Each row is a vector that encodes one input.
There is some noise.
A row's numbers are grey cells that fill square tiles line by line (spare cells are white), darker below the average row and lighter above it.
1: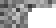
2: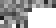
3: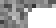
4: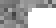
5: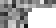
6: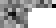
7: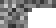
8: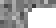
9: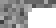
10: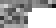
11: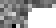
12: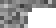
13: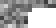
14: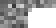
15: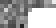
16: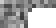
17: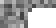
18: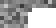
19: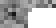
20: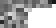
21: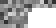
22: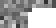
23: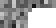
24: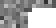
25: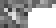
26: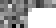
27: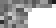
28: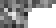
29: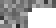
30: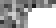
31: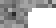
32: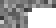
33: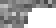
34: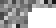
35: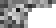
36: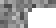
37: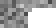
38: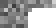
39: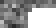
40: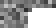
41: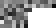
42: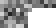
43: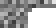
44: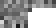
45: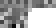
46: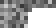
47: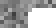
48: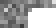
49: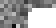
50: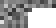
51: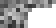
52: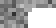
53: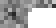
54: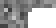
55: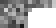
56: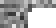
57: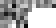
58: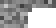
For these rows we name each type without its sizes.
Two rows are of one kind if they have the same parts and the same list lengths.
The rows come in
2 kinds.
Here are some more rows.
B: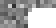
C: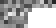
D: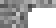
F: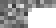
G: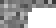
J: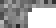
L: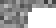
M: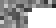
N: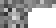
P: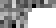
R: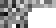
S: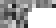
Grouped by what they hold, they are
B, D, F, N, P, R, S
C, G, J, L, M

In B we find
three true/false values.
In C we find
a point on a line.
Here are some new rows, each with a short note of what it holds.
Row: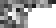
three true/false values
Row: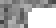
three true/false values
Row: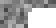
three true/false values
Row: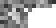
three true/false values
